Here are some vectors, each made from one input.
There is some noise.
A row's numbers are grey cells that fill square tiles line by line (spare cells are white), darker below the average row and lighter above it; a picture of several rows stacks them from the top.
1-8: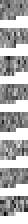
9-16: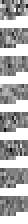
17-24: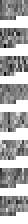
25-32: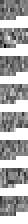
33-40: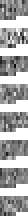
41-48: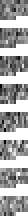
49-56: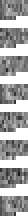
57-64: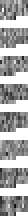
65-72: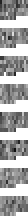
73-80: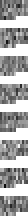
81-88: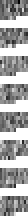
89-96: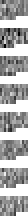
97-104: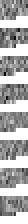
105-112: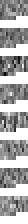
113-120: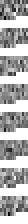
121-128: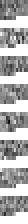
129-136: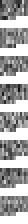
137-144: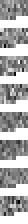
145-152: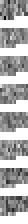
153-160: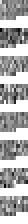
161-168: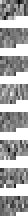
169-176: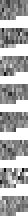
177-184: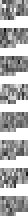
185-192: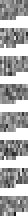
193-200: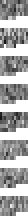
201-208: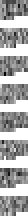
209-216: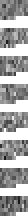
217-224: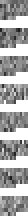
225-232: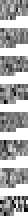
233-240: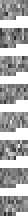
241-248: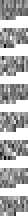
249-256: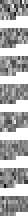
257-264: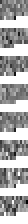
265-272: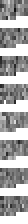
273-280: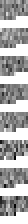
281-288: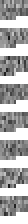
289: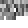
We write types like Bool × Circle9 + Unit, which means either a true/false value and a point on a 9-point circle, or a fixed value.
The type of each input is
List3(Line6).
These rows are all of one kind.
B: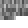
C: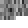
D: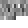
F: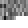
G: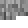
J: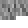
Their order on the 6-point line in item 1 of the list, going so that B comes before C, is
B, C, D, J, G, F.
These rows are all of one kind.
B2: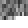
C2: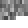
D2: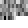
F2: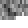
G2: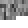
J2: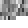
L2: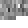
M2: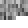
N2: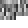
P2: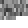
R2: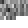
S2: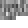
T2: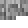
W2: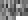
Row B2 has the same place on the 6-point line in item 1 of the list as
F2, J2 and L2.
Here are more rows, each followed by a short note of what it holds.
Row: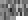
a list of two items
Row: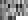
a list of one item
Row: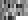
a list of one item
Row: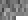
a list of one item
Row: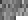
a list of one item
